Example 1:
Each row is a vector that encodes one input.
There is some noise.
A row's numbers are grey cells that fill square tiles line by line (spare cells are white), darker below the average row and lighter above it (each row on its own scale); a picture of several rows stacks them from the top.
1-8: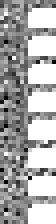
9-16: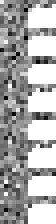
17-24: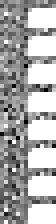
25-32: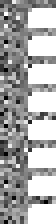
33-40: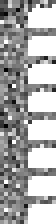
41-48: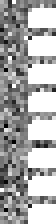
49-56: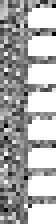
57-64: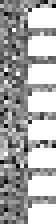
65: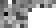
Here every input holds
either a fixed value, or three true/false values.
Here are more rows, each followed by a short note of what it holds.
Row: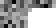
a fixed value
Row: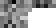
a fixed value
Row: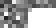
three true/false values
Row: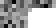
a fixed value
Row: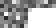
three true/false values
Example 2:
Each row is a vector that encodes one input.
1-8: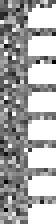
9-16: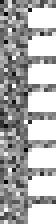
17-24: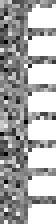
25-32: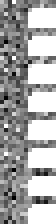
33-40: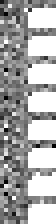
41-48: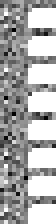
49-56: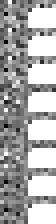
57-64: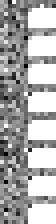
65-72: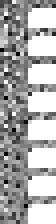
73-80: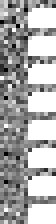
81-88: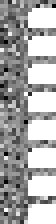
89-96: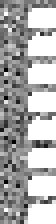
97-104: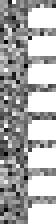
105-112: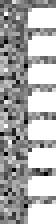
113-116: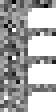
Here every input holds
either a fixed value, or three true/false values.
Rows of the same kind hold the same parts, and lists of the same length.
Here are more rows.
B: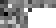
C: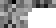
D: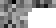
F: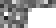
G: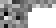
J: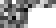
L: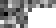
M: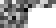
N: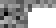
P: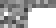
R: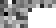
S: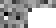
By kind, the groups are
B, F, G, J, L, M, N, P, R, S
C, D

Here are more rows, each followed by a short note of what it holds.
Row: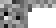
three true/false values
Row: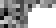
three true/false values
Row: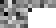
three true/false values
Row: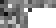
three true/false values
